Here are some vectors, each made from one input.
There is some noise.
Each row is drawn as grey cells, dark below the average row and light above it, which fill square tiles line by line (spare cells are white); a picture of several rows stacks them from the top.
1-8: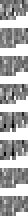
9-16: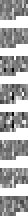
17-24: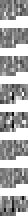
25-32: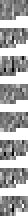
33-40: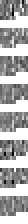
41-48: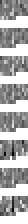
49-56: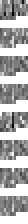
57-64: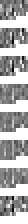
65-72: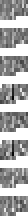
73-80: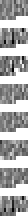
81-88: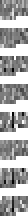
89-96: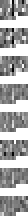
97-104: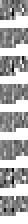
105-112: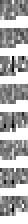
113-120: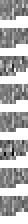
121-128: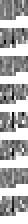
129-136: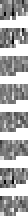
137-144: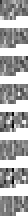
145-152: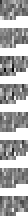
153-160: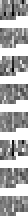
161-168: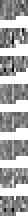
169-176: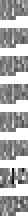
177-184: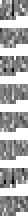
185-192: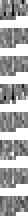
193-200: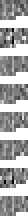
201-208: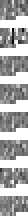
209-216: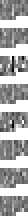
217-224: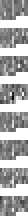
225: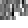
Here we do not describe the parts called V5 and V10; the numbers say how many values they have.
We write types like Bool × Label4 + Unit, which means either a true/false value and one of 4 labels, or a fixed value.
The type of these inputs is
(Bool × Bool × Bool + V5) × Tree7 + V10.
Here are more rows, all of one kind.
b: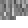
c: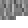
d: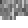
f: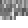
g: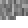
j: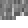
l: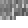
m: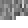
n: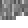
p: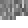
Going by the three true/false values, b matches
c, d, n and p.
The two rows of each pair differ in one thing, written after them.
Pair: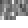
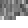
the value of V5
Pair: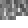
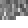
the value of V5
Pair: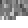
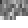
the value of V5
